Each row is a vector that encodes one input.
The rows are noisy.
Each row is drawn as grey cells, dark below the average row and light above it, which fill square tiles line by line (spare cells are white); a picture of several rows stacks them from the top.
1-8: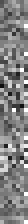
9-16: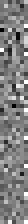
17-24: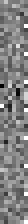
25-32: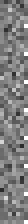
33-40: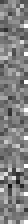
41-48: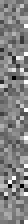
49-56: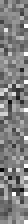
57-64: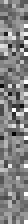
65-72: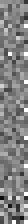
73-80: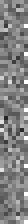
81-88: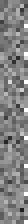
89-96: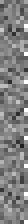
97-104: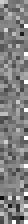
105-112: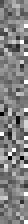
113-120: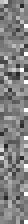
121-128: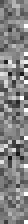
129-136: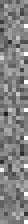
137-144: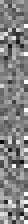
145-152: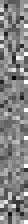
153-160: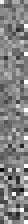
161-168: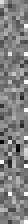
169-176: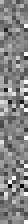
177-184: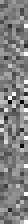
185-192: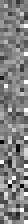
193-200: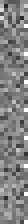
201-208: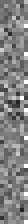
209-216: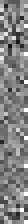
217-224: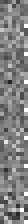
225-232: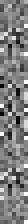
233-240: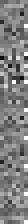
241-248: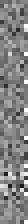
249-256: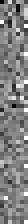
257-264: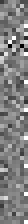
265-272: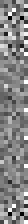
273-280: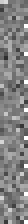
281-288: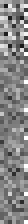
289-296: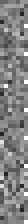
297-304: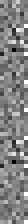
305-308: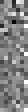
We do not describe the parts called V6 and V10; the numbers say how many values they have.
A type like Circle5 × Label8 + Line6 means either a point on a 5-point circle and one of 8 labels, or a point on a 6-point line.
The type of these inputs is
Circle8 + (Label5 + Line5) × V6 × V10.
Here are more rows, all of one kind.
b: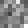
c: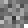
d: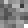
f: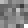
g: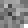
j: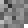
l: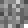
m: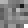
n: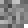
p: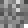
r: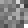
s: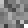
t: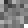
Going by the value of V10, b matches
l, r and s.
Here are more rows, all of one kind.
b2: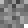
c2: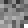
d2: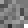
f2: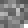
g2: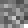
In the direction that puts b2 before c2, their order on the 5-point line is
f2, d2, b2, g2, c2.
